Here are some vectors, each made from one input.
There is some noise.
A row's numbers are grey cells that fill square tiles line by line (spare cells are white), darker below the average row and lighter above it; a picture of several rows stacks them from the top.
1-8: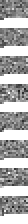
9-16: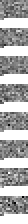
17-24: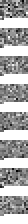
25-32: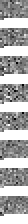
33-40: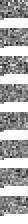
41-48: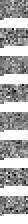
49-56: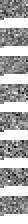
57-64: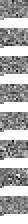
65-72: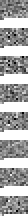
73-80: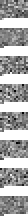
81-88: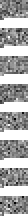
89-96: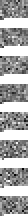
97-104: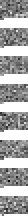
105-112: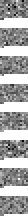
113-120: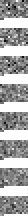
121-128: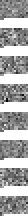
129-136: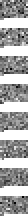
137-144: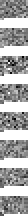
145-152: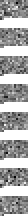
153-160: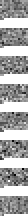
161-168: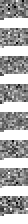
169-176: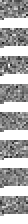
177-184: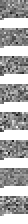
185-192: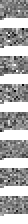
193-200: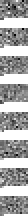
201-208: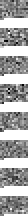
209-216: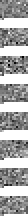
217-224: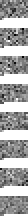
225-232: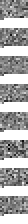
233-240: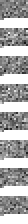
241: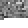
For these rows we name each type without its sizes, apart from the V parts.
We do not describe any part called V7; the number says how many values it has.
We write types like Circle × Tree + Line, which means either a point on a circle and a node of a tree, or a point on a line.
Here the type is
List(Line) × V7.
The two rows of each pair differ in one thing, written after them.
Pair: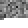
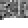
the value of V7
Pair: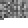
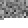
the place on the line in item 1 of the list
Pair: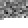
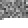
the value of V7
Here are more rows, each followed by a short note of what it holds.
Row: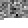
a value of V7, together with a list of two items
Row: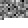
a value of V7, together with the empty list
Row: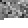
a value of V7, together with a list of two items
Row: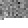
a value of V7, together with a list of one item
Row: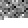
a value of V7, together with the empty list
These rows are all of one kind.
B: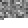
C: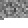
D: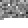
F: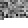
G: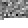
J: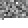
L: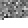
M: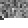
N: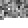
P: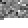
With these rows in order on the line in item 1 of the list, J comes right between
C and L.
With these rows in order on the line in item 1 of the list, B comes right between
D and P.
